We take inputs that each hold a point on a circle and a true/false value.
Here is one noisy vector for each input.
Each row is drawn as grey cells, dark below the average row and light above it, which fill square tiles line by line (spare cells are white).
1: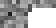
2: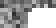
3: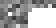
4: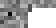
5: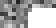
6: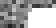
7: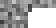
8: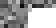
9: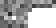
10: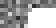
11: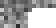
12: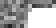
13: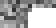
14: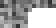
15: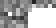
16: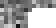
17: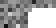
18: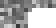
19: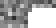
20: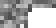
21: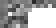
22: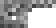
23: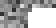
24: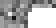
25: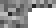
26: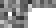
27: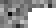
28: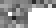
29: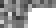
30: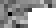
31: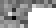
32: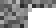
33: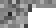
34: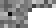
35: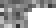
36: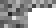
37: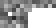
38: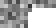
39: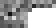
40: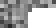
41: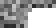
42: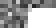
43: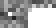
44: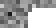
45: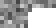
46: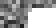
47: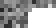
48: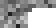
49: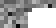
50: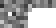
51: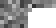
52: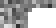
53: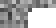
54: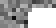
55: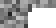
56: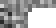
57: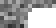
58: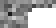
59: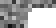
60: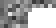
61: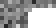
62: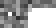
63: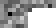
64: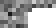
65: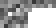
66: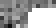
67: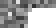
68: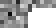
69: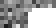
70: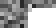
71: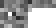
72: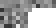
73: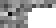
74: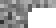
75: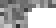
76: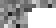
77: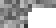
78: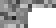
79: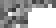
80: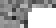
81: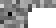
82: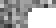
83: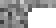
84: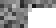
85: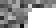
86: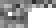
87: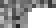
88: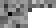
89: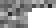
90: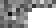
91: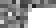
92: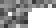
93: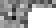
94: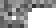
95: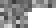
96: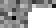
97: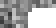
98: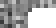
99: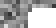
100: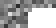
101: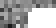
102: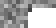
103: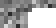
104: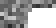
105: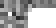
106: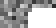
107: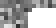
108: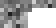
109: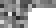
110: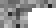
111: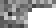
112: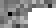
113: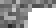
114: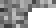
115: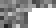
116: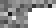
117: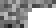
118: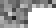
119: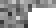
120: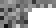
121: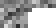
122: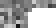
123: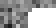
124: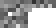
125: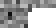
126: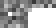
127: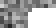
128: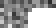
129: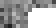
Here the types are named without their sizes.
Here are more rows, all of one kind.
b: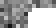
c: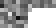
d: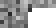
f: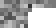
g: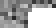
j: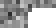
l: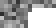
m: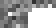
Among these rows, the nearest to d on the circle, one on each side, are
b and j.
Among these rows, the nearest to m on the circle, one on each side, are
b and c.
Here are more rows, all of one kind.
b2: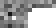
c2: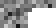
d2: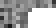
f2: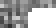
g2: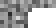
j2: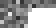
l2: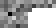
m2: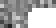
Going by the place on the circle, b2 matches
f2 and m2.
